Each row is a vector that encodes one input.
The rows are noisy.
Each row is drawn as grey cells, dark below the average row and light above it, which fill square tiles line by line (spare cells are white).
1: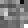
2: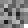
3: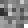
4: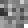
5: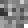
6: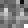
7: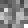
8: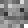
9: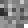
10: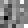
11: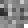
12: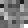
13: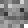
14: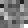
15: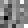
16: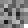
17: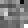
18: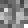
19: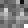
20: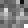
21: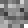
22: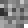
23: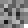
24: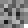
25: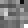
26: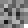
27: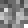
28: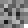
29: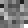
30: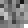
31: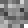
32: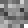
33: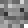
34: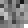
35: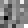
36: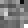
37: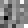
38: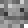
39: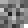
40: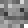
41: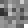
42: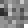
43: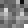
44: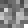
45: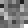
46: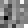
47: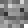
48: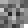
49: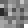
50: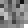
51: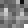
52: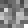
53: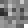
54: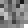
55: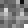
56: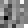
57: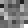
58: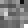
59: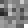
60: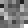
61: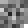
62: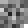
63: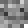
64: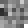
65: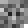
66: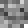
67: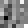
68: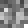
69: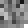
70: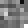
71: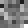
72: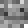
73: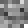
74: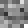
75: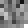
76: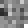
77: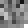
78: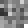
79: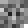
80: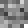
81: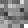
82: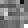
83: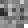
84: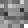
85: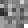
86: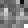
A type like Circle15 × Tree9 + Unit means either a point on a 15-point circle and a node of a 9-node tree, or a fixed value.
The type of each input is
Bool × Line4 + Tree8.
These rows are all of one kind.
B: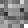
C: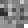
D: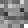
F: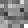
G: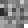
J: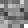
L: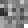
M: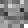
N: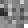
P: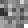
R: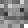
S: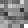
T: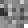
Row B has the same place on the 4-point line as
C, D and M.
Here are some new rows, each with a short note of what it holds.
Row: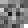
a node of an 8-node tree
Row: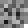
a node of an 8-node tree
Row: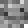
a point on a 4-point line and a true/false value
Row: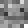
a point on a 4-point line and a true/false value
